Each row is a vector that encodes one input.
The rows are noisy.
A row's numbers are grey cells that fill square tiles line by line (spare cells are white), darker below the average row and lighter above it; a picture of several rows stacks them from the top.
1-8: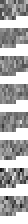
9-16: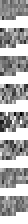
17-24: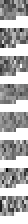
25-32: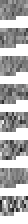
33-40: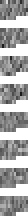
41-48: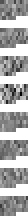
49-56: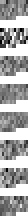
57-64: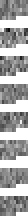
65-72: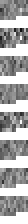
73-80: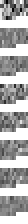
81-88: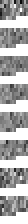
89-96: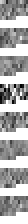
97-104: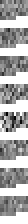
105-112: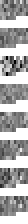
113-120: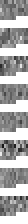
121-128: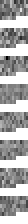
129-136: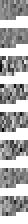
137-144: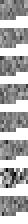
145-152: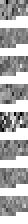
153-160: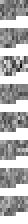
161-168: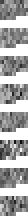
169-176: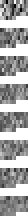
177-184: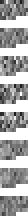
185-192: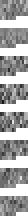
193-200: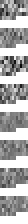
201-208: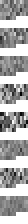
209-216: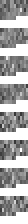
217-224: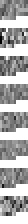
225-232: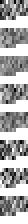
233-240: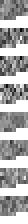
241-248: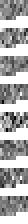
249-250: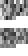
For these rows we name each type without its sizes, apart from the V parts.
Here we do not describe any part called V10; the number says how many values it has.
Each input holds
a list of items, each a label and a value of V10.
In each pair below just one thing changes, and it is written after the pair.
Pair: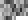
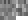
the label in item 1 of the list
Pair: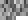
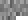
the label in item 1 of the list
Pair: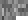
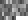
the value of V10 in item 1 of the list
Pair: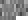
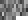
the label in item 1 of the list
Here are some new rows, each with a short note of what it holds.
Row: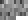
a list of two items
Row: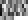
the empty list
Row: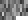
a list of two items
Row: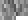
a list of two items
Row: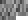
a list of two items
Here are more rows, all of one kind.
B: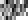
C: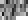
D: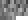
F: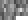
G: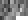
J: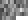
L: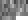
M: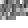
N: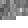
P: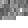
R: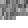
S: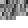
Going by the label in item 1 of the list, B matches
D, G, J and N.
